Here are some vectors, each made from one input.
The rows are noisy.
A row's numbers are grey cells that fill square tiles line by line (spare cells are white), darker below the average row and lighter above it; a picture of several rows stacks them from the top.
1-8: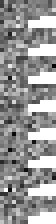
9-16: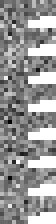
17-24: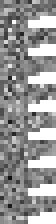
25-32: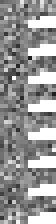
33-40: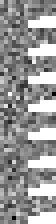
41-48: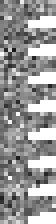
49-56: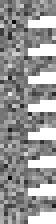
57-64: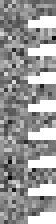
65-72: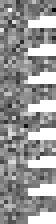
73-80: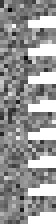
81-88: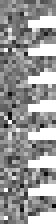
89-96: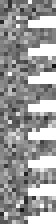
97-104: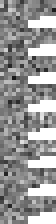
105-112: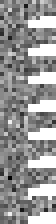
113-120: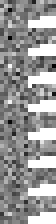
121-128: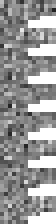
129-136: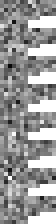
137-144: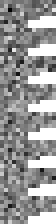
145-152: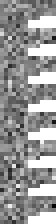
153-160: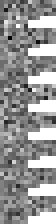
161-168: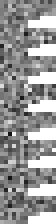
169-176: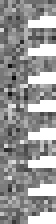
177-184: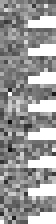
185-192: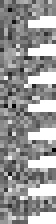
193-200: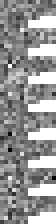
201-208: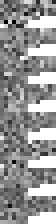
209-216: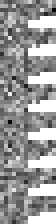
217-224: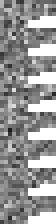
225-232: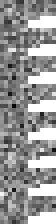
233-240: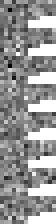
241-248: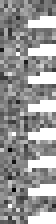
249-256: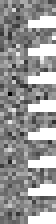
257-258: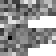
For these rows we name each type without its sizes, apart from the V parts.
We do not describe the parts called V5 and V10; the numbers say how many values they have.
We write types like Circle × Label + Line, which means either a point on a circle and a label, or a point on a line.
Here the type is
Bool × (Line + V10) × Tree × V5.
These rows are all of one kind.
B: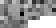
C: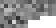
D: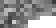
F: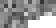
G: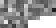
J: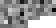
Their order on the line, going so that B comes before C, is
F, B, G, J, C, D.
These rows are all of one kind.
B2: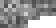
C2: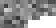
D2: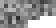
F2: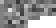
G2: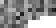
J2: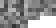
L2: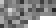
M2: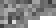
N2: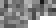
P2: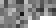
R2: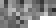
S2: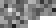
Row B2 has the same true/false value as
C2, D2 and M2.
